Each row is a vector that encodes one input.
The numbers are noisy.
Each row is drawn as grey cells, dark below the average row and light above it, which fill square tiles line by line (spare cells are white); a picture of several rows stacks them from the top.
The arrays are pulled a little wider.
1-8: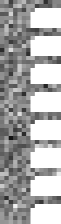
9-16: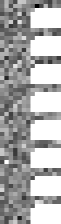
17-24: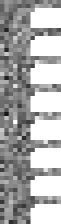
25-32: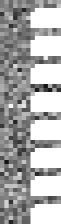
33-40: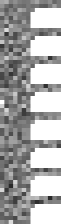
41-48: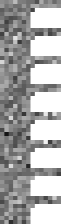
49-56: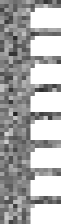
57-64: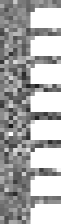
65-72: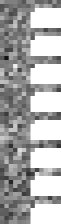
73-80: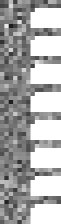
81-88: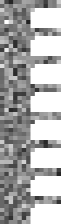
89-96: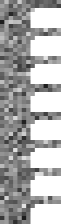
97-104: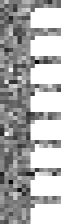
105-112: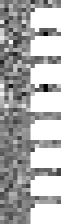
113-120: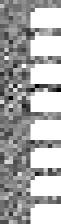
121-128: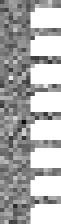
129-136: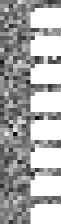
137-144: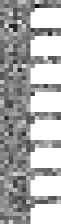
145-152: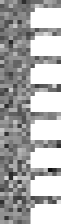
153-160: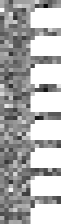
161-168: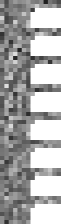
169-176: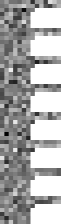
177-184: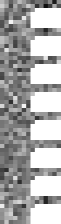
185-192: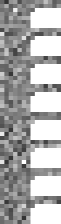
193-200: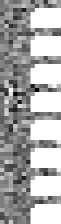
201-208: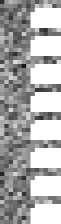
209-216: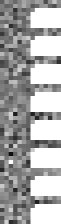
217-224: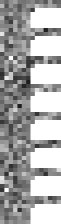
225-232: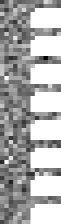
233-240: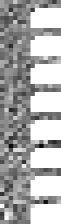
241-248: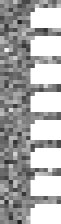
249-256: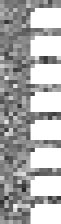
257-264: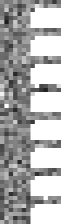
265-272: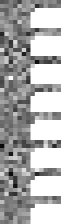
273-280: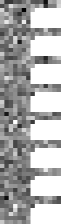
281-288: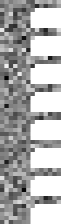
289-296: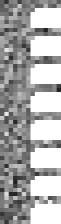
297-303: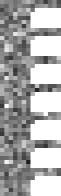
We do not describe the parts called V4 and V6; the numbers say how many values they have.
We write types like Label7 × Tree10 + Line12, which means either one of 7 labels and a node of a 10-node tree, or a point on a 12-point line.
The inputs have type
(Label9 × Tree8 + V6) × V4 + Tree9.
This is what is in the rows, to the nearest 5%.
About 35% of them hold a node of a 9-node tree. The rest hold a value of V4, together with either one of 9 labels and a node of an 8-node tree, or a value of V6.
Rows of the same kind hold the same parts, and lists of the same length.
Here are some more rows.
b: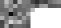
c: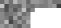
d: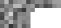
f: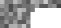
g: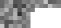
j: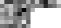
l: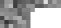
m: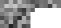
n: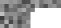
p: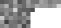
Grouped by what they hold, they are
b, d, j, m
c, p
f, g, l, n

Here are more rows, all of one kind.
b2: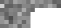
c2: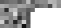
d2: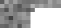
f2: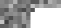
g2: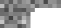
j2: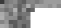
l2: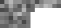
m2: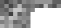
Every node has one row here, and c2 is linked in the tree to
b2, f2 and m2.
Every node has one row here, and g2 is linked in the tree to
j2.
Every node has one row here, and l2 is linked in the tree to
b2 and d2.
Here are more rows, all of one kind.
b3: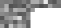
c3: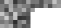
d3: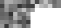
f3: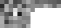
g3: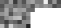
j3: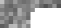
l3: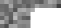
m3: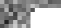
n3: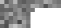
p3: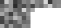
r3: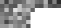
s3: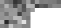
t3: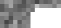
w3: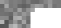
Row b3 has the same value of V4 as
g3, p3 and s3.
